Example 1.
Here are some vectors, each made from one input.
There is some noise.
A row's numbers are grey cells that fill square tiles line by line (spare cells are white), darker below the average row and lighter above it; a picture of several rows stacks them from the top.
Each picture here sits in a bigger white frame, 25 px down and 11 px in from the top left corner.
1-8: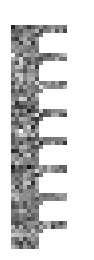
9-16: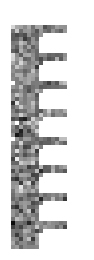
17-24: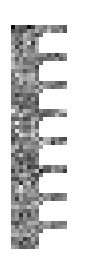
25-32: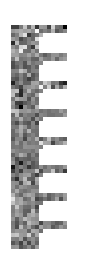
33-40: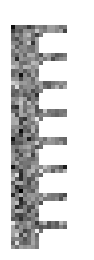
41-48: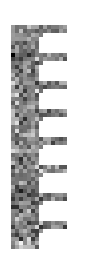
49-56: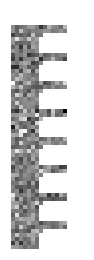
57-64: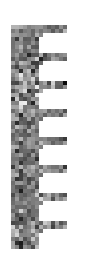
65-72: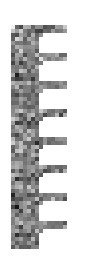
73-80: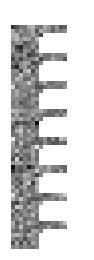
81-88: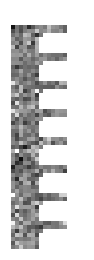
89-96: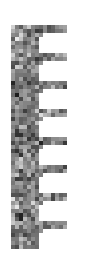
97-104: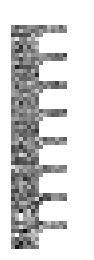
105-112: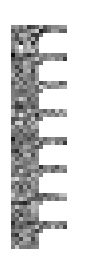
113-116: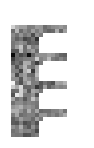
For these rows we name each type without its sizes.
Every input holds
a list of points on a line.
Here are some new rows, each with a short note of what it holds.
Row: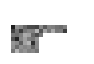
a list of one item
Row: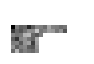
a list of one item
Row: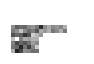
a list of three items
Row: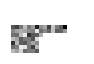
the empty list
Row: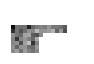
a list of one item
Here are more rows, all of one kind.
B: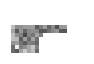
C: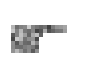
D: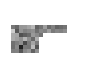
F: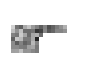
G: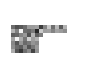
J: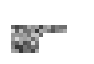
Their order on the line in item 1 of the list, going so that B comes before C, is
B, F, C, D, J, G.
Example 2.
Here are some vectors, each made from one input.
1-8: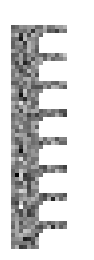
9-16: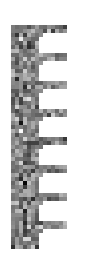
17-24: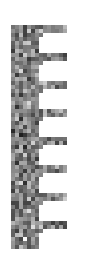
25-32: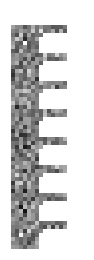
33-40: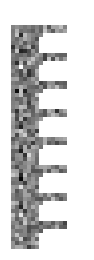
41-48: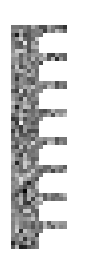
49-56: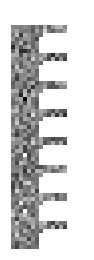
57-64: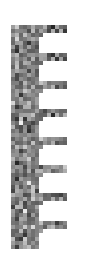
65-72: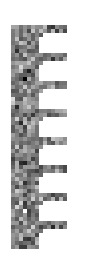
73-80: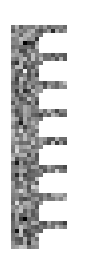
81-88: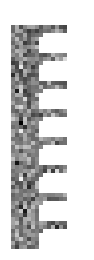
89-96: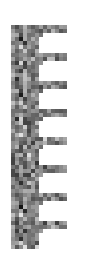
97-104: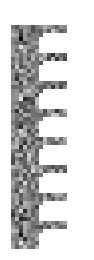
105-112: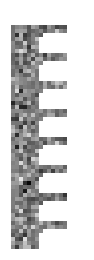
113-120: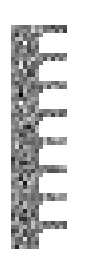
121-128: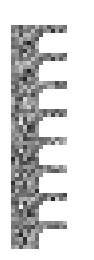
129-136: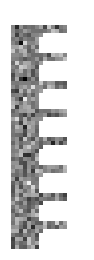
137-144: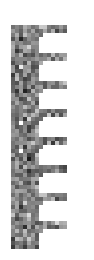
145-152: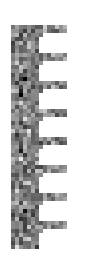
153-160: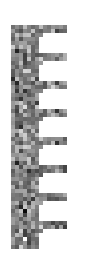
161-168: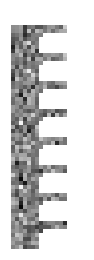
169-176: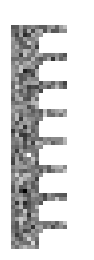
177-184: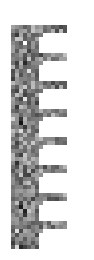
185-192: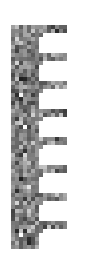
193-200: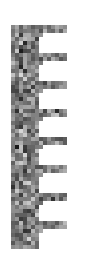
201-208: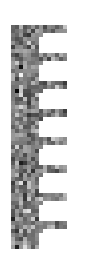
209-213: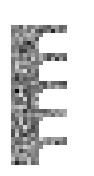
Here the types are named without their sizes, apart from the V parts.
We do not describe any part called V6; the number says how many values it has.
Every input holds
a point on a circle, together with either a point on a line, or a value of V6.
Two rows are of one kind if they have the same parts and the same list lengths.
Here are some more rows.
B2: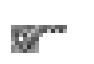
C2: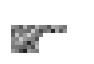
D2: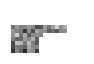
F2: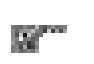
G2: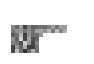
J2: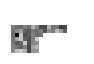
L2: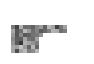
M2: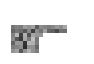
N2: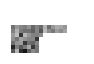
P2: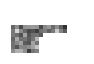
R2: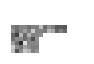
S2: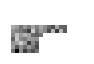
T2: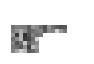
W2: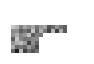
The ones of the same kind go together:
B2, F2, G2, J2, L2, R2, T2
C2, D2, M2, N2, P2, S2, W2

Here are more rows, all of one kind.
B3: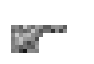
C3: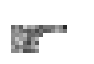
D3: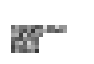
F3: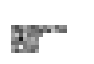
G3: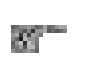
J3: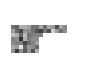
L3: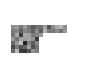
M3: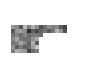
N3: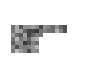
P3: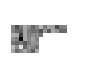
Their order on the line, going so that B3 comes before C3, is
N3, D3, G3, L3, P3, M3, F3, B3, C3, J3.
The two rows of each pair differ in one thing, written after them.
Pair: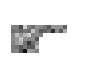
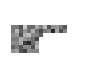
the place on the line
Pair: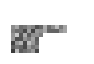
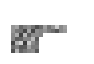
the place on the line
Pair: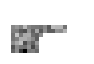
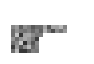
the place on the line
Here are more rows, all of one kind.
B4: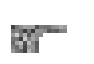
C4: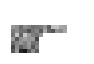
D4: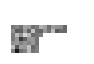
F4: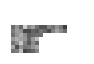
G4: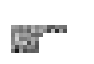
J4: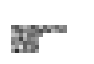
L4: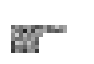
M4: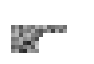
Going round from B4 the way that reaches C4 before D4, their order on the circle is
B4, L4, C4, M4, F4, G4, D4, J4.
